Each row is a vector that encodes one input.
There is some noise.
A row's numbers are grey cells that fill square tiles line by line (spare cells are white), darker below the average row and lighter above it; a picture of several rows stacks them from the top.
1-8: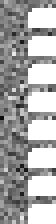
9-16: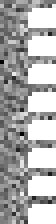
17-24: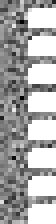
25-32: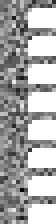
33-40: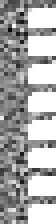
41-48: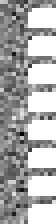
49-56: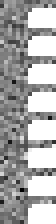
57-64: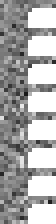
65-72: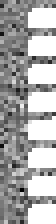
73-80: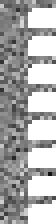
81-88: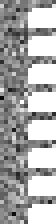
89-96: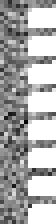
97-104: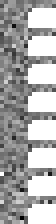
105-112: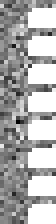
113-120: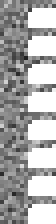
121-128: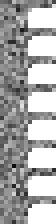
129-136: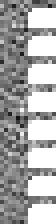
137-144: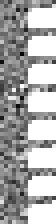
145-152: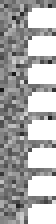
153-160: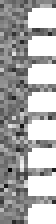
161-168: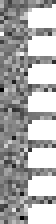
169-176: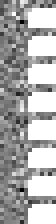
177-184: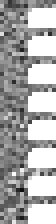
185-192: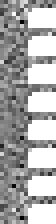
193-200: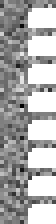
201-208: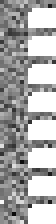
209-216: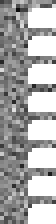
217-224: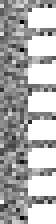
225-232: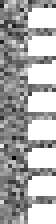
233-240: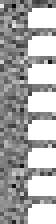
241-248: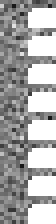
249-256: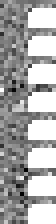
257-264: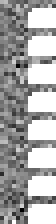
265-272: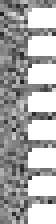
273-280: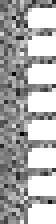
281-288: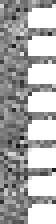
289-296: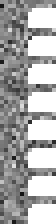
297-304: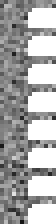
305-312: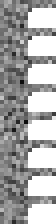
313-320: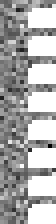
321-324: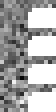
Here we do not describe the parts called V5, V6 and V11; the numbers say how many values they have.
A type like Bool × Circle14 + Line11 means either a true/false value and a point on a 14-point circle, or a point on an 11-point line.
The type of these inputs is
Bool × Bool × Bool × Bool + Circle10 × Tree9 × V5 × V6 × V11.
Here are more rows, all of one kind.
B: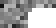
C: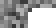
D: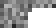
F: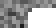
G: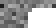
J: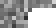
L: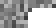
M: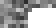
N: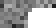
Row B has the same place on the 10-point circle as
G, J and L.
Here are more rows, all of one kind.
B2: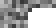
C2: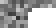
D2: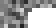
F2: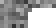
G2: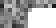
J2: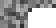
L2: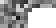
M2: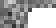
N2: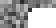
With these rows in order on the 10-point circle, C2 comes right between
J2 and L2.
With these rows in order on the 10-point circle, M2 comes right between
D2 and L2.
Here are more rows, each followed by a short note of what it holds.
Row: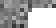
a point on a 10-point circle, a node of a 9-node tree, a value of V5, a value of V6 and a value of V11
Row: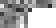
four true/false values
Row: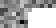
four true/false values
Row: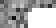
four true/false values
